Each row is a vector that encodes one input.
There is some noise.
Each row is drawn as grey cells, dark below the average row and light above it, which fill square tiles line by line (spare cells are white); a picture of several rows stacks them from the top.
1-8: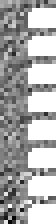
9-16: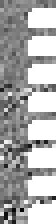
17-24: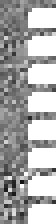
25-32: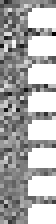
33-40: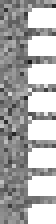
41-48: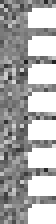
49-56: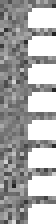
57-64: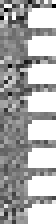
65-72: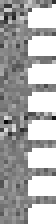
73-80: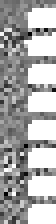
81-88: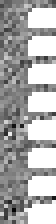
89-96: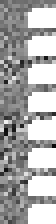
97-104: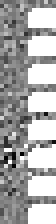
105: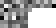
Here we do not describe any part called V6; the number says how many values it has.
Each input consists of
a value of V6, together with either one of 5 labels, or a point on a 7-point line.
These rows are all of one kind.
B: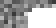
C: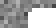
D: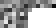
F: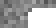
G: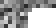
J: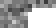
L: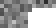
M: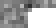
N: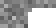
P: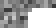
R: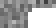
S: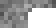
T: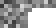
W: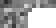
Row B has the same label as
G, P and S.
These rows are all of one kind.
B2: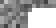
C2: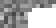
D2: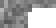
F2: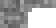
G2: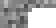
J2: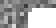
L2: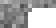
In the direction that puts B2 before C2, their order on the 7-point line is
F2, B2, D2, J2, C2, G2, L2.
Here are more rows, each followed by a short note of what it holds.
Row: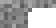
a point on a 7-point line and a value of V6
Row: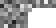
a point on a 7-point line and a value of V6
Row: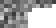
a point on a 7-point line and a value of V6
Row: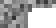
a point on a 7-point line and a value of V6
